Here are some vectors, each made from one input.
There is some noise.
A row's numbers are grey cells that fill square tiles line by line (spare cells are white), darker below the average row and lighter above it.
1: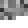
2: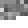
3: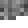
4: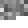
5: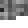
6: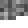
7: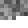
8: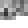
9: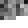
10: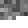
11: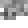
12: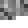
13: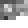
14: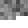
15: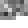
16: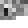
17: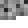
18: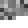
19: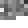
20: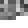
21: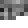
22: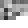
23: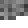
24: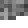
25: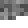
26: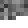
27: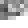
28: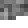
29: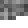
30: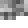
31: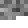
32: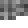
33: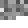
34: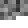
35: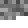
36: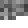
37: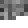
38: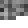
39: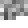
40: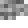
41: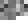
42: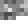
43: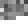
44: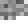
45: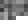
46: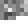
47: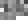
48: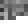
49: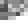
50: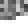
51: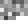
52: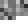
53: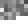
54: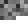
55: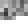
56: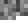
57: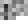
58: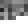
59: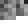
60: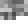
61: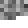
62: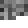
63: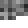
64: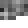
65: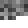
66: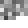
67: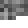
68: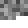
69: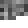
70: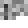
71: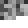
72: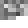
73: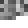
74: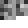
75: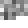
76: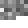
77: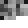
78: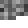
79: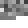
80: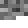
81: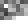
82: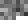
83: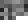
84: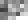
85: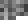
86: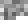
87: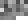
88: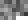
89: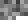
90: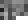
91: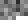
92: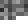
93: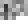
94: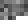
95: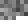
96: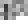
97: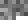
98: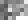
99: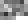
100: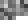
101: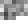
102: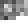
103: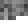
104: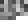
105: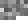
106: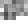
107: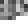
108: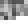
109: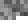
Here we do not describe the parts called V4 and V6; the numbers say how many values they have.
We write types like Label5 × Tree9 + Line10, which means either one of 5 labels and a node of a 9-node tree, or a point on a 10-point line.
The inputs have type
(Bool × V6 + V4) × (Circle5 + Unit).
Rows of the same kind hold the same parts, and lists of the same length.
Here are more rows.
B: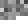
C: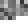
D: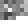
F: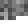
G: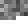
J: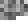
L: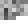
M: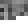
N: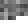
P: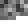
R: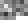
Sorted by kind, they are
B, G, P
C, J
D, L, R
F, M, N

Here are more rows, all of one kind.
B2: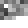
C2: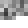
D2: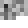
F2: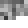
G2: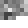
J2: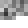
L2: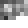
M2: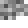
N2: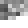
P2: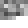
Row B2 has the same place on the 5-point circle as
N2 and P2.
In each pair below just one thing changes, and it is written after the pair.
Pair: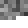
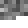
the true/false value
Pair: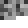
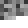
the value of V6
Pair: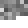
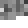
the true/false value
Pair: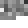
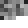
the place on the 5-point circle
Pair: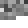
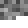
the place on the 5-point circle
